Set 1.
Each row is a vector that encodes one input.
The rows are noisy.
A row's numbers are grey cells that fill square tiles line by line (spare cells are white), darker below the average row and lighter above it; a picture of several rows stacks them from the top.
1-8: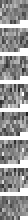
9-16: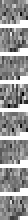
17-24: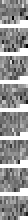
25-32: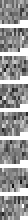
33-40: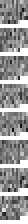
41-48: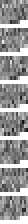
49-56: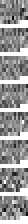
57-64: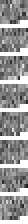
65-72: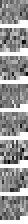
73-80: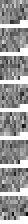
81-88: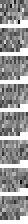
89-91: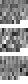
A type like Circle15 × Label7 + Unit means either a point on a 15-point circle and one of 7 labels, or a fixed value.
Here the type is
Line5 × Line5 × (Line5 + Line6).
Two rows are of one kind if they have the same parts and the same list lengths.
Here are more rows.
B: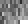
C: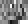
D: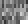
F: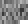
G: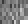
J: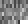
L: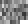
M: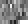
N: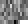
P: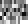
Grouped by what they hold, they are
B, D, G, J
C, F, L, M, N, P

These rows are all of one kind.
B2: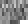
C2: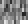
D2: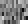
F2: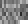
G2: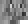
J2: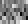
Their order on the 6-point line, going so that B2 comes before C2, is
D2, J2, F2, B2, G2, C2.
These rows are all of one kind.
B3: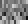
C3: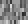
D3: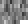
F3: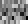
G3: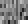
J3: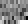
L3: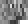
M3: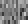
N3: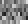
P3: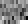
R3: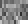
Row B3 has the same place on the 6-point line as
G3, M3 and N3.
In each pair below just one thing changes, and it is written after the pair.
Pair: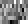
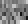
the place on the 6-point line
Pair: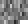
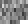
the place on the 6-point line
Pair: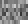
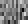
the place on the 6-point line
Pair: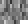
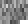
the place on the 6-point line
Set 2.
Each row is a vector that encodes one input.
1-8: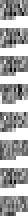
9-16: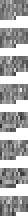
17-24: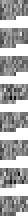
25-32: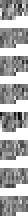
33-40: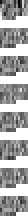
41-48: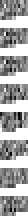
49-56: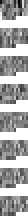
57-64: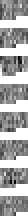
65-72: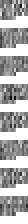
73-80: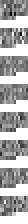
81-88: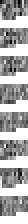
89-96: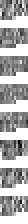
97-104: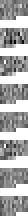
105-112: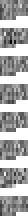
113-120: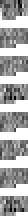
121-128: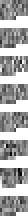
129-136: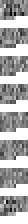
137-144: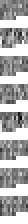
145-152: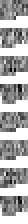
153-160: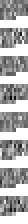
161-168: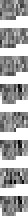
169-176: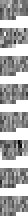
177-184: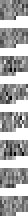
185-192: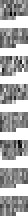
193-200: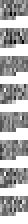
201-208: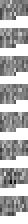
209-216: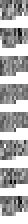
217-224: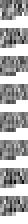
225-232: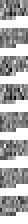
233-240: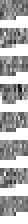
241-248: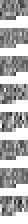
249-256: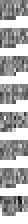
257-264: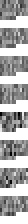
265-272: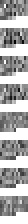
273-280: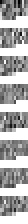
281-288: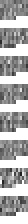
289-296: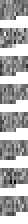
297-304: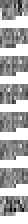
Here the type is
Line16 + List2(Line15).
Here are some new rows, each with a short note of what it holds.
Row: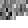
the empty list
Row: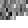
the empty list
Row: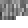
a list of one item
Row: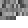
a list of one item
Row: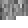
a list of two items
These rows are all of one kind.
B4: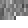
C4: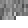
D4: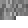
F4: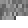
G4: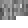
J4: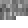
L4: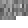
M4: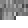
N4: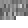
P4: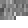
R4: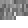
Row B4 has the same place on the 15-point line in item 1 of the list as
C4, D4, F4 and M4.
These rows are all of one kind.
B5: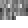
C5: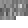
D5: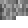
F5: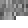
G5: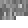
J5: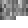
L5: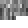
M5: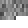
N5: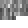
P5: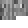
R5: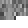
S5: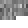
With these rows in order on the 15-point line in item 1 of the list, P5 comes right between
D5 and L5.
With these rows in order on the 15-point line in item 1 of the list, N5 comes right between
B5 and L5.
